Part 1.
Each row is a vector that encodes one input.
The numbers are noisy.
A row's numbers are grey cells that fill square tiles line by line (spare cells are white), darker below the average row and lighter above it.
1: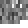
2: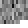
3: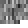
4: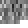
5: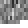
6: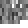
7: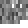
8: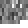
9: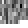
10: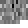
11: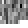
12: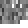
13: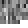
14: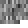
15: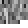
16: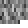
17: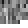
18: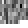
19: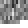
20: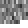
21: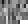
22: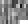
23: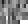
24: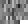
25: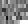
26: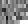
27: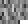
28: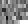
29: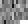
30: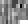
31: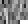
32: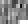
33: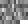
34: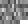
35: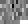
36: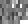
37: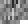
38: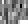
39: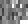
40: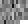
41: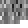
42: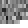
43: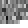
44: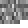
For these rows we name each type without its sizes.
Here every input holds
a true/false value, together with either a point on a circle, or a fixed value.
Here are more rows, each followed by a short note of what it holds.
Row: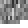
a point on a circle and a true/false value
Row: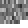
a point on a circle and a true/false value
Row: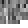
a point on a circle and a true/false value
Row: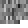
a point on a circle and a true/false value
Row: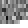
a true/false value
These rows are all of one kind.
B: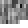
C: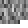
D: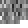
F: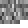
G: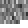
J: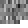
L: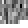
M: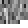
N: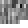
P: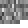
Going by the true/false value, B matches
D, L and N.
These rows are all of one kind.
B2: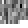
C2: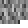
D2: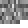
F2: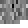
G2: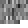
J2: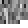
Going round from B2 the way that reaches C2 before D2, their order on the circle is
B2, G2, F2, J2, C2, D2.
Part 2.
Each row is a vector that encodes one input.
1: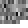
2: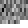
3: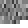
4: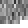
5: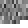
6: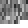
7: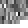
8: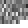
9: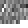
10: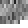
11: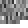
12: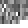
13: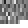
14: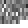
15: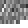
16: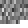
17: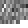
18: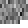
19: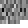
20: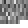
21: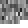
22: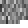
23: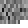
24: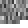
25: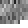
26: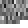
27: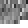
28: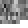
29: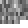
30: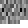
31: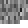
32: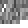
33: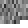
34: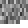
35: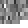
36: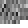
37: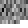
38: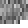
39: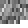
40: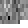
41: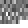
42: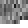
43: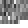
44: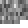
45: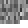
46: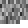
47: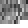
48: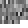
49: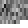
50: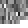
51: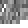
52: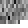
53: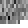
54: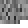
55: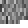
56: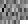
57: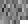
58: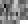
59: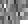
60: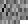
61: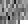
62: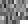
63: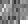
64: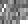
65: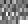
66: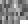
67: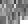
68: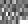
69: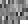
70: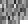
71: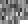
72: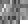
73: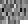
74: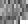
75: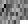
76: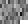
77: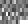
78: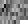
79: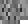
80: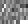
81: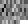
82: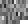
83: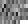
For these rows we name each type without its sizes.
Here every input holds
a point on a circle and a point on a line.
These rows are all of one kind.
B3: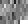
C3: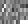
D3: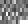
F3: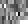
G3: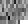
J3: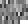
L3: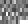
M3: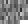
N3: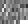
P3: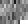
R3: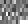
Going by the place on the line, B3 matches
G3, J3 and P3.
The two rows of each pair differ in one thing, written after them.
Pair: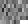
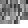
the place on the line
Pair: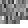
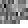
the place on the line
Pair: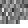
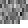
the place on the line
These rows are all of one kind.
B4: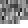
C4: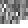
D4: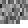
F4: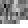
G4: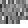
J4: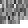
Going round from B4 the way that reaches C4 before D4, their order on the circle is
B4, J4, C4, D4, G4, F4.
